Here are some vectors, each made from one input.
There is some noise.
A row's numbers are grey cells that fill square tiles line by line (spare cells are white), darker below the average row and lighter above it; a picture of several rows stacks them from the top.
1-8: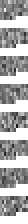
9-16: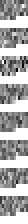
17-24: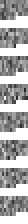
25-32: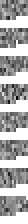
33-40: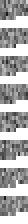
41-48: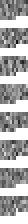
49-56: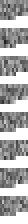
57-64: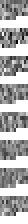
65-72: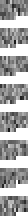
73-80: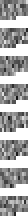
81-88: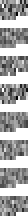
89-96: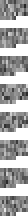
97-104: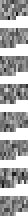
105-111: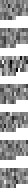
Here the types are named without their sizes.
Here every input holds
a list of items, each a point on a line and a true/false value.
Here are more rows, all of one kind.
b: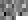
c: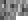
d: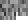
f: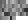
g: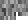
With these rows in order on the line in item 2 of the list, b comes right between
d and f.
